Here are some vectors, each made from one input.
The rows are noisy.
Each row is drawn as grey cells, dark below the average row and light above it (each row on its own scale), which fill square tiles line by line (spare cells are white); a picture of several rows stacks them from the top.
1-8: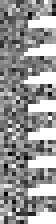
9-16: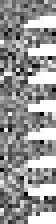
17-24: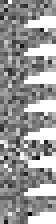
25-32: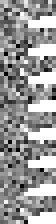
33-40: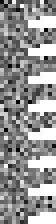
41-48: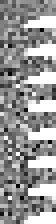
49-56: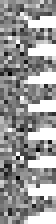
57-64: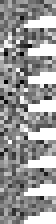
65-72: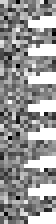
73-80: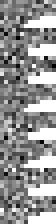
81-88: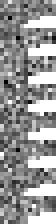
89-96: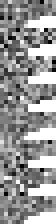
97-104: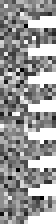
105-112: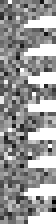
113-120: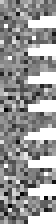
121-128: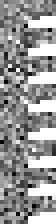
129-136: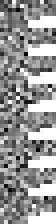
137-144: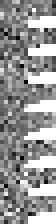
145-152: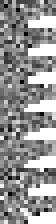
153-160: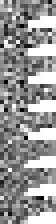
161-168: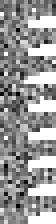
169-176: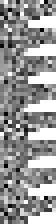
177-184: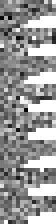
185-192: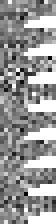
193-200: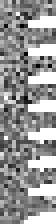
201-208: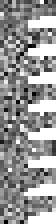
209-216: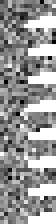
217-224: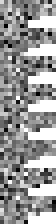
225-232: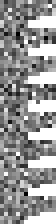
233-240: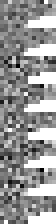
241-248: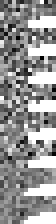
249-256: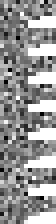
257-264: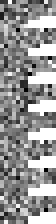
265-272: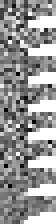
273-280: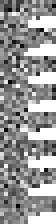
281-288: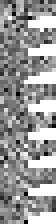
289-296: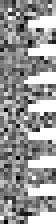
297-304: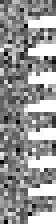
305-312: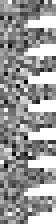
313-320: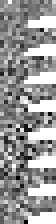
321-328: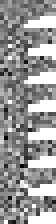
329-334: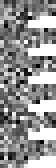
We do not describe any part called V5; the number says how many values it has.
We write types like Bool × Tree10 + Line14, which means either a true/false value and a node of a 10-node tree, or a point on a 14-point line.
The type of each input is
Bool × (Line10 + V5) + List2(Line8).
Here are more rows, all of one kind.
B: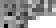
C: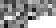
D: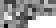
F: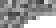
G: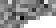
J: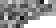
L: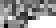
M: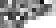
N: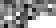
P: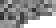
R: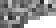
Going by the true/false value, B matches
C, D, L and N.
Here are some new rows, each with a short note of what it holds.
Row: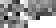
a list of one item
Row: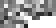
a list of one item
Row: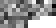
the empty list
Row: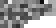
a point on a 10-point line and a true/false value
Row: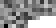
a point on a 10-point line and a true/false value
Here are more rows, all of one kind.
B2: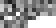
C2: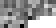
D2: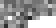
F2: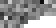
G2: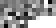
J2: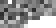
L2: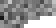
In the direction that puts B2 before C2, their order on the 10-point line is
J2, L2, B2, D2, F2, G2, C2.
